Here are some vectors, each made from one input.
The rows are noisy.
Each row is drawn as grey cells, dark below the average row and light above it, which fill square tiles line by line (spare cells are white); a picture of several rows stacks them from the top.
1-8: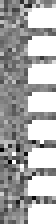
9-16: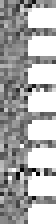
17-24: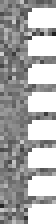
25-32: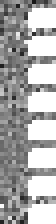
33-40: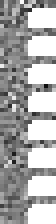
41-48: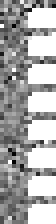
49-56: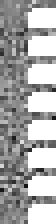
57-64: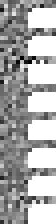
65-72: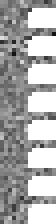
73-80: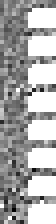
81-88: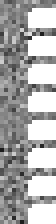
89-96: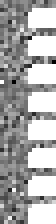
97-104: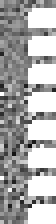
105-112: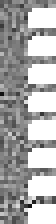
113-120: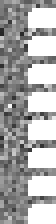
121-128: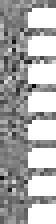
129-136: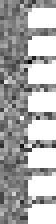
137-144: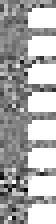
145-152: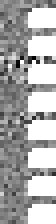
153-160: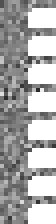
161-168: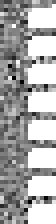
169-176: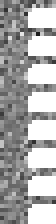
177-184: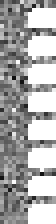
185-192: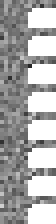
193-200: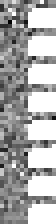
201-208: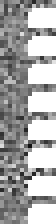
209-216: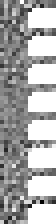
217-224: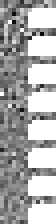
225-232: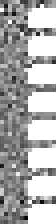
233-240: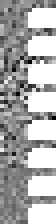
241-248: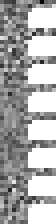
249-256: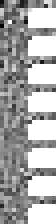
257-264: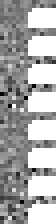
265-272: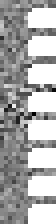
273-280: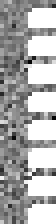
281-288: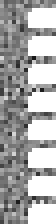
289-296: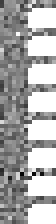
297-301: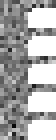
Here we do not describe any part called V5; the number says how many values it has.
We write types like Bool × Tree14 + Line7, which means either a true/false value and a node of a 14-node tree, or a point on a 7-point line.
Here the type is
List2(Bool × V5 + Line6).
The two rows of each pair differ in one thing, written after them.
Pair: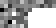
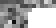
the place on the 6-point line in item 2 of the list
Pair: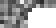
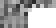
the place on the 6-point line in item 2 of the list
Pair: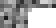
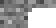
the value of V5 in item 1 of the list
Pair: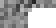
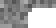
the value of V5 in item 1 of the list
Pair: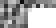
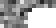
the value of V5 in item 1 of the list
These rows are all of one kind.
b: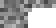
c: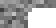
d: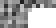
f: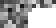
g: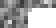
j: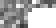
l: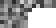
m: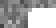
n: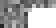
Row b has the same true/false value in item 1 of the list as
d, l and m.
